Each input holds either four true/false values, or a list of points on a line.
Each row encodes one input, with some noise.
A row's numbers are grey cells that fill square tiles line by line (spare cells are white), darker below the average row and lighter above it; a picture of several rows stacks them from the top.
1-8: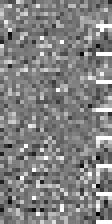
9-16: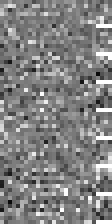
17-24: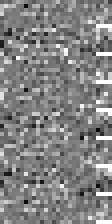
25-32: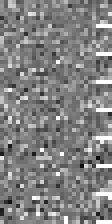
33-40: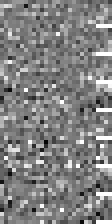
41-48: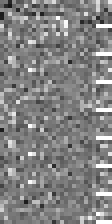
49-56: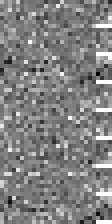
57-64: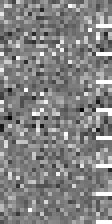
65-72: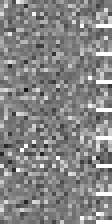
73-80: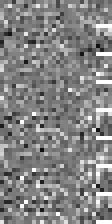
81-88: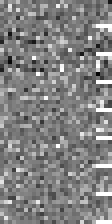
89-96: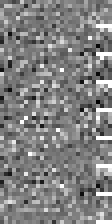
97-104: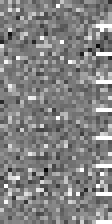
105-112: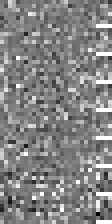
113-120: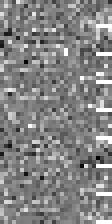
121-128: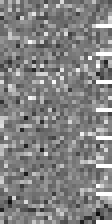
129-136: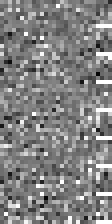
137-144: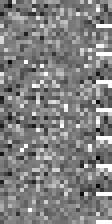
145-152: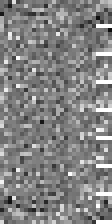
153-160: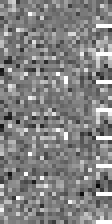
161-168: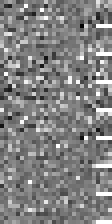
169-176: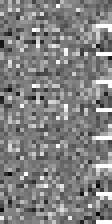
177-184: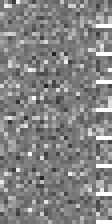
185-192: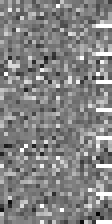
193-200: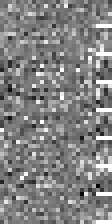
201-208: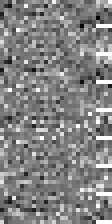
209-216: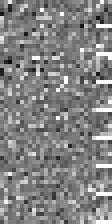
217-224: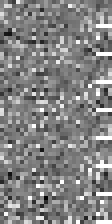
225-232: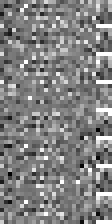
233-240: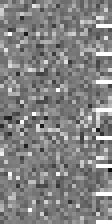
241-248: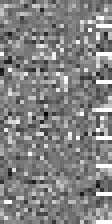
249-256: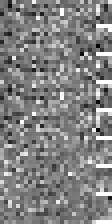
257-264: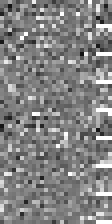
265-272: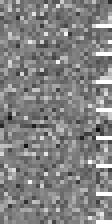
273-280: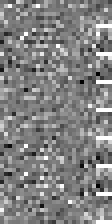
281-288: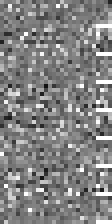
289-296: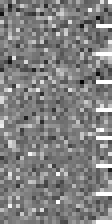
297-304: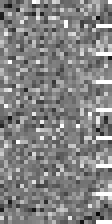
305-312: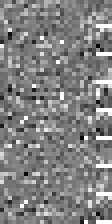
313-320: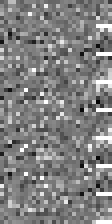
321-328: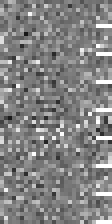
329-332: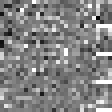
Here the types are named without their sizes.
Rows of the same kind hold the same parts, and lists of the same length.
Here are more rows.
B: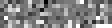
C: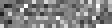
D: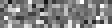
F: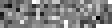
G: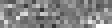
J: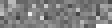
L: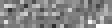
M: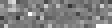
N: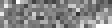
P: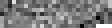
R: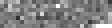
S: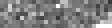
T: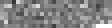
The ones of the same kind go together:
B, D
C, F, P
G, L, N, T
J, M, R, S

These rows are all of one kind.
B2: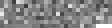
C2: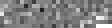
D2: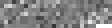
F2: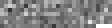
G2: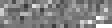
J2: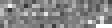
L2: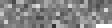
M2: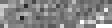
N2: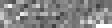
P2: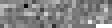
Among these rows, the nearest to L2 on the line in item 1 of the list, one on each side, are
B2 and N2.
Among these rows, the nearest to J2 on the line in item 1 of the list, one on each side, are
F2 and P2.
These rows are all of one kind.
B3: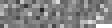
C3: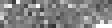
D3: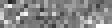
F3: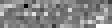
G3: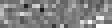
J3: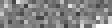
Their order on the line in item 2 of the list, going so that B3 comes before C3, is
B3, J3, C3, F3, G3, D3.
